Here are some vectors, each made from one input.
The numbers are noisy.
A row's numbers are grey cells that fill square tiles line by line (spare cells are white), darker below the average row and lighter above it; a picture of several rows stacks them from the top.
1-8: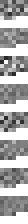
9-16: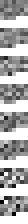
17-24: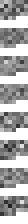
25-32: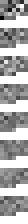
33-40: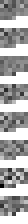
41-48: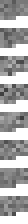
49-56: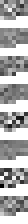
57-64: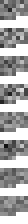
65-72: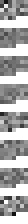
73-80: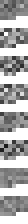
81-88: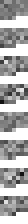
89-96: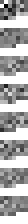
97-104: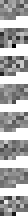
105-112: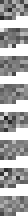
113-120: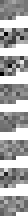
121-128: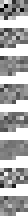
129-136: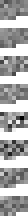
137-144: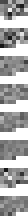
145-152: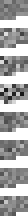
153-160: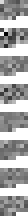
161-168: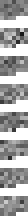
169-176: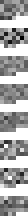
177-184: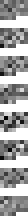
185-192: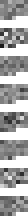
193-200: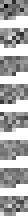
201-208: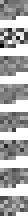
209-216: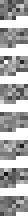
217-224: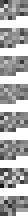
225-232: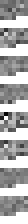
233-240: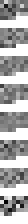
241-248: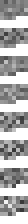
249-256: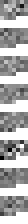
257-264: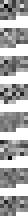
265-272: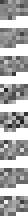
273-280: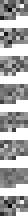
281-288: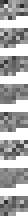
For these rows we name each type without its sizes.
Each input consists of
a point on a circle.
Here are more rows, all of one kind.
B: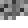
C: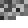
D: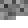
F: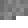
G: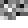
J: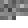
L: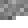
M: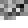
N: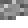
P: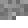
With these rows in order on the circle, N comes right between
M and P.
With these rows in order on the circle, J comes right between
D and F.
